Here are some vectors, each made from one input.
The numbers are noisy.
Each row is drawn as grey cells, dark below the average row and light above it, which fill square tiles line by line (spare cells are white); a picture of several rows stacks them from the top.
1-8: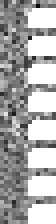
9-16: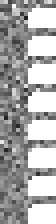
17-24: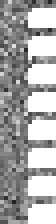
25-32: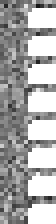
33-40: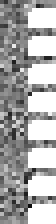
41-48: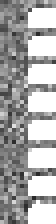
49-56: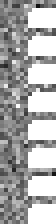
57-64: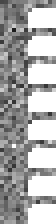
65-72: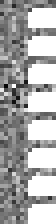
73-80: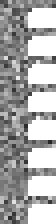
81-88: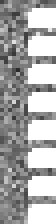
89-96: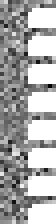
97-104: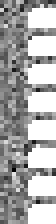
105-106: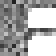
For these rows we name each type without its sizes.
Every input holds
a true/false value, together with a list of points on a line.
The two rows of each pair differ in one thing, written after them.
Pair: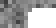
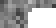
the place on the line in item 1 of the list
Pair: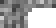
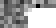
the place on the line in item 2 of the list
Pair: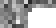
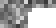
the place on the line in item 2 of the list
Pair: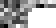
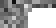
the place on the line in item 1 of the list
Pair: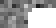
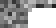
the place on the line in item 1 of the list
